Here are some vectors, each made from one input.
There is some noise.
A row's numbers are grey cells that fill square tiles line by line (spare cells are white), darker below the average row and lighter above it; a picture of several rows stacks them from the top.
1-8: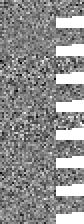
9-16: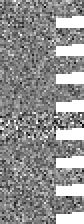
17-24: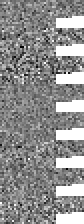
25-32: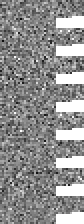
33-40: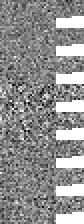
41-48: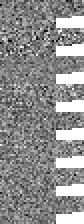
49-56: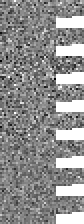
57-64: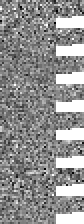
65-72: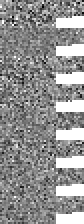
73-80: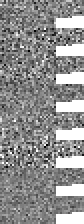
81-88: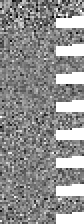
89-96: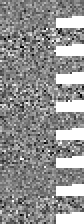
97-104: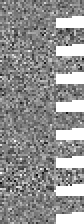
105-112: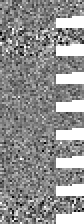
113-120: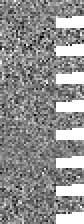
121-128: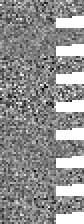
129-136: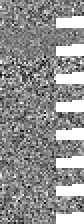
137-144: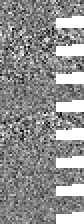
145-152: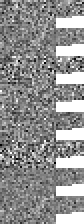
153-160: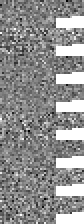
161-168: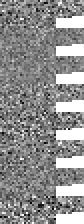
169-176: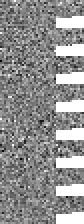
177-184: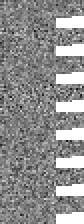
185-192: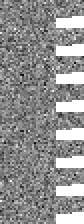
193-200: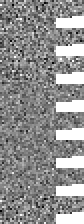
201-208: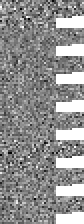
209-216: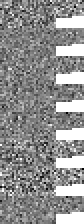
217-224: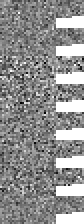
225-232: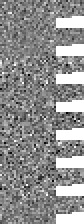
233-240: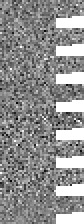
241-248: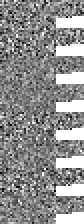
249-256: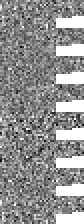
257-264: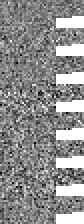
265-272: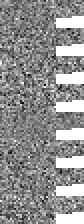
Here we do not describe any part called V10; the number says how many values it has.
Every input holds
either a point on an 11-point circle, a true/false value and a value of V10, or a point on a 6-point line, or a point on a 9-point line.
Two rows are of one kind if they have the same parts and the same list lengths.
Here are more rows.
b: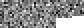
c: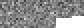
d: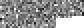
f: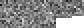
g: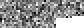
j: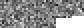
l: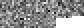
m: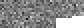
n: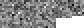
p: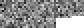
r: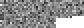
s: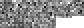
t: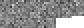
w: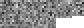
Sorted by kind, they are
b, r, s, w
c, f, j, l, m, n, p, t
d, g

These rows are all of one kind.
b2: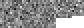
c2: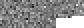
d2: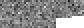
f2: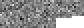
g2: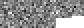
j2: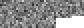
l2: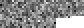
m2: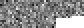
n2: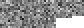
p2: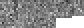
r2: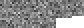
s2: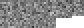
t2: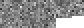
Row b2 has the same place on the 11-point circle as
c2 and f2.
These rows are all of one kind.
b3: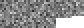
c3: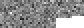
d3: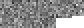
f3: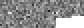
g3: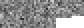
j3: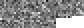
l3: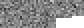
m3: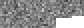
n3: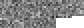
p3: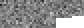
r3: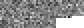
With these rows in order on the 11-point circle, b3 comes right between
l3 and p3.
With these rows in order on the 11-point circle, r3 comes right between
g3 and l3.
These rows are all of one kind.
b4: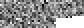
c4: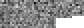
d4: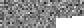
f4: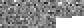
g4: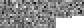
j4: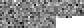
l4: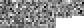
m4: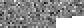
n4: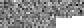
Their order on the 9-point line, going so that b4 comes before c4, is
f4, j4, m4, b4, n4, d4, l4, g4, c4.
